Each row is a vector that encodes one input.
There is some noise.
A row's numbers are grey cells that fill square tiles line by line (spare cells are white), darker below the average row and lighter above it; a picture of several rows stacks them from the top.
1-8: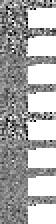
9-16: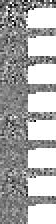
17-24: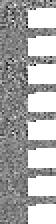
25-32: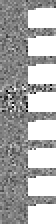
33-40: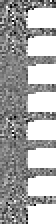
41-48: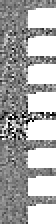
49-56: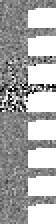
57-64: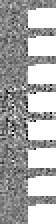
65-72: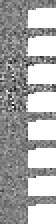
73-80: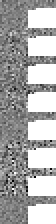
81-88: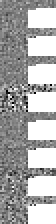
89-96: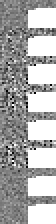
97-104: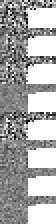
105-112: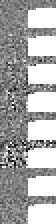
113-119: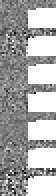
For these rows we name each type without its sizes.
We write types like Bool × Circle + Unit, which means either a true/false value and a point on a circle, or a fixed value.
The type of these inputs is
(Bool × Bool × Bool × Bool + Line) × Label.
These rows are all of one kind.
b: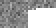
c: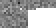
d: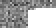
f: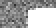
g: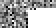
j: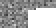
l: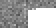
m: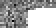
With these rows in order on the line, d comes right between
l and m.
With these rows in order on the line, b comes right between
f and l.
